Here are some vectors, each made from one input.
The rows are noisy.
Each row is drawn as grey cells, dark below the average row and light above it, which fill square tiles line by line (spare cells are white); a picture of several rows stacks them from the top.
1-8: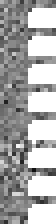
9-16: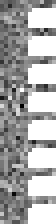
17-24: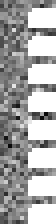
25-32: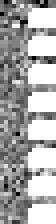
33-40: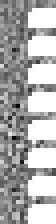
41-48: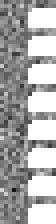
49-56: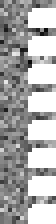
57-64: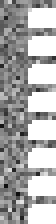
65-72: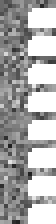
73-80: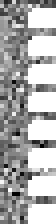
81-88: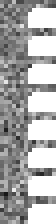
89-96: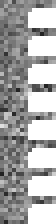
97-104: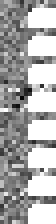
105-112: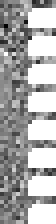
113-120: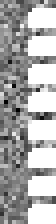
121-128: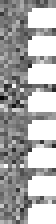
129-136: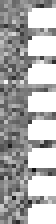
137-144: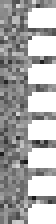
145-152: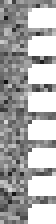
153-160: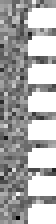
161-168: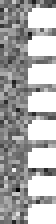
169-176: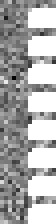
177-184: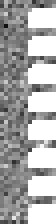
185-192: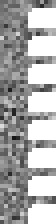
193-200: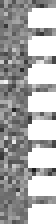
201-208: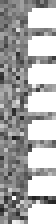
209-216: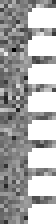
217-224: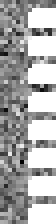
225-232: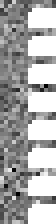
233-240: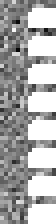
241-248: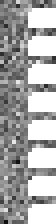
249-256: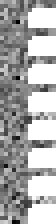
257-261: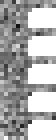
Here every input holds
either one of 8 labels and a true/false value, or a node of a 15-node tree.
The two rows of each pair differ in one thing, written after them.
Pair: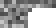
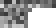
the true/false value
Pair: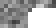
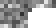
the true/false value
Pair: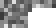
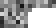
the true/false value
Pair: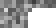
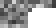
the label
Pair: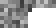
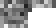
the true/false value
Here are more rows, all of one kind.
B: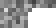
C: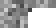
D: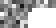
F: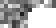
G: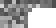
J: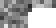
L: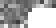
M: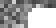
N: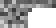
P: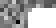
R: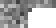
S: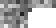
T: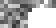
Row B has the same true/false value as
C, J and N.
